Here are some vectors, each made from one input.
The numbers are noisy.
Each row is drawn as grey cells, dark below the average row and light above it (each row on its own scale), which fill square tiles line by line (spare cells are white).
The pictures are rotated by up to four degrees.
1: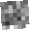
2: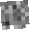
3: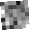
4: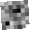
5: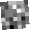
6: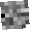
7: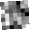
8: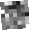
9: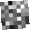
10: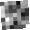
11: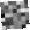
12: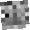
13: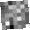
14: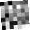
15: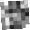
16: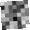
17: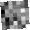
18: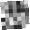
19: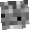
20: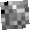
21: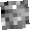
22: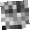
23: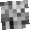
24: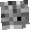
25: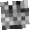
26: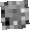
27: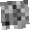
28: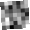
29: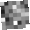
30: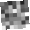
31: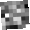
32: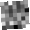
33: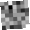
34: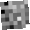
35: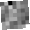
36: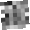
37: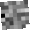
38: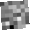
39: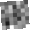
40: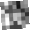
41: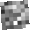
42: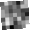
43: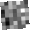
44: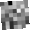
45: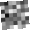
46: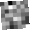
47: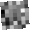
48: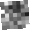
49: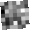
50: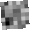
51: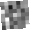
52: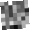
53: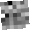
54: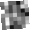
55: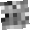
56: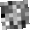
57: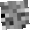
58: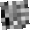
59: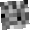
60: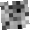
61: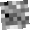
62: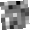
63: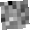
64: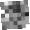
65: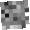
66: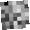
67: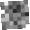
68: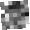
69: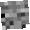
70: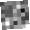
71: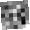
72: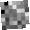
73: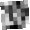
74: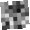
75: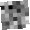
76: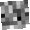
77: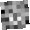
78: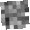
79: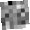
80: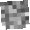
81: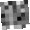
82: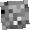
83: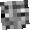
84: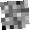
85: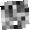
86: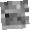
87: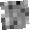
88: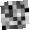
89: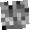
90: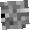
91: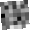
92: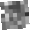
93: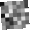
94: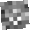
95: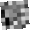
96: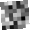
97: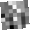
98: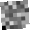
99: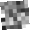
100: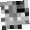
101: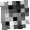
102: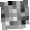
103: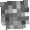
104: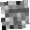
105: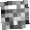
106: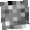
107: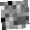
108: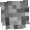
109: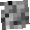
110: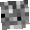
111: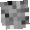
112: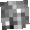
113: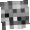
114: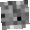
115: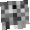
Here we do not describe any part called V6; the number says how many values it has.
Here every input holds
a value of V6, together with a list of up to two points on a 4-point line.
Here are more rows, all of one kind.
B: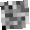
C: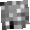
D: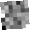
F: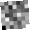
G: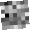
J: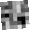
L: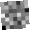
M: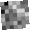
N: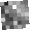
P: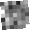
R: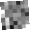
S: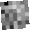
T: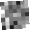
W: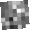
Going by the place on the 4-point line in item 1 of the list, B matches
J, M, N and W.
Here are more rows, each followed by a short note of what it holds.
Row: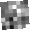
a value of V6, together with a list of one item
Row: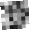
a value of V6, together with a list of two items
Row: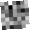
a value of V6, together with a list of two items
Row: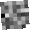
a value of V6, together with the empty list
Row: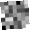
a value of V6, together with a list of one item
